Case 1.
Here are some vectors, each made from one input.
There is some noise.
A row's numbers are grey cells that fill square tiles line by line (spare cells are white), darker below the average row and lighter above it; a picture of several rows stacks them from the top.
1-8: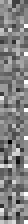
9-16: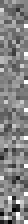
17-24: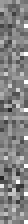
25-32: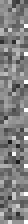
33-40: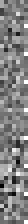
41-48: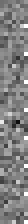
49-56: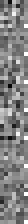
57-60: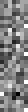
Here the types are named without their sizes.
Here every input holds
a label.
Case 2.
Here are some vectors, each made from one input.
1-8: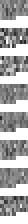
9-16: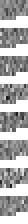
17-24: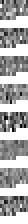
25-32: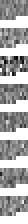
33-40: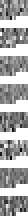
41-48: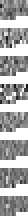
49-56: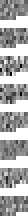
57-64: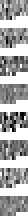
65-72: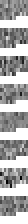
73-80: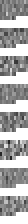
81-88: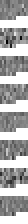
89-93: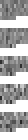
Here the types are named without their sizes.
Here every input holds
either a point on a circle, or a fixed value.
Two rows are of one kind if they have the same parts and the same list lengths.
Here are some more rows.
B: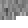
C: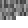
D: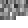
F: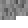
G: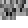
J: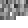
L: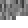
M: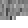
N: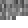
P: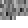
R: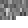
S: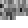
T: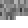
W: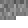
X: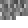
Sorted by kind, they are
B, C, F, G, L, M, N, P, R, S, T, W, X
D, J

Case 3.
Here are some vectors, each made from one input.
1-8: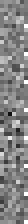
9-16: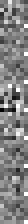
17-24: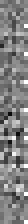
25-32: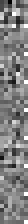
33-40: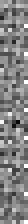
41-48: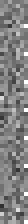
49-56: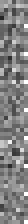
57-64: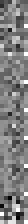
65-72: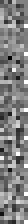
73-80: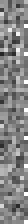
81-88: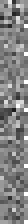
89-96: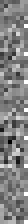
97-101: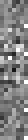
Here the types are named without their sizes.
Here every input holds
a label.
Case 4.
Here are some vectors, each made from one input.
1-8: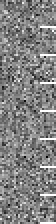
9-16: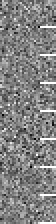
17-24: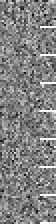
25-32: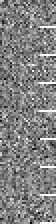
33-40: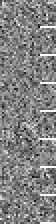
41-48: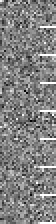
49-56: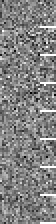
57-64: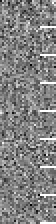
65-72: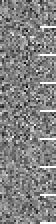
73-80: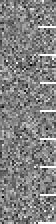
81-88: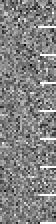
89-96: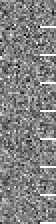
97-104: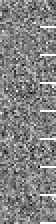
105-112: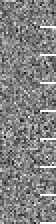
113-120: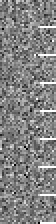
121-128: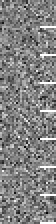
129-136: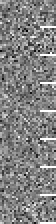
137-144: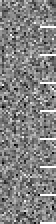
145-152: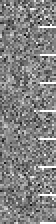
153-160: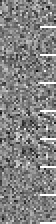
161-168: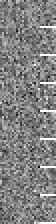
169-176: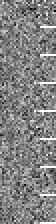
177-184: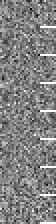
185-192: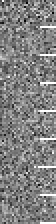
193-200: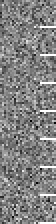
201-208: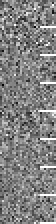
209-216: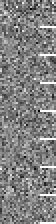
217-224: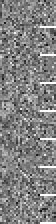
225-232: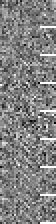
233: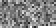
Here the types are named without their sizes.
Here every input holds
a point on a circle.
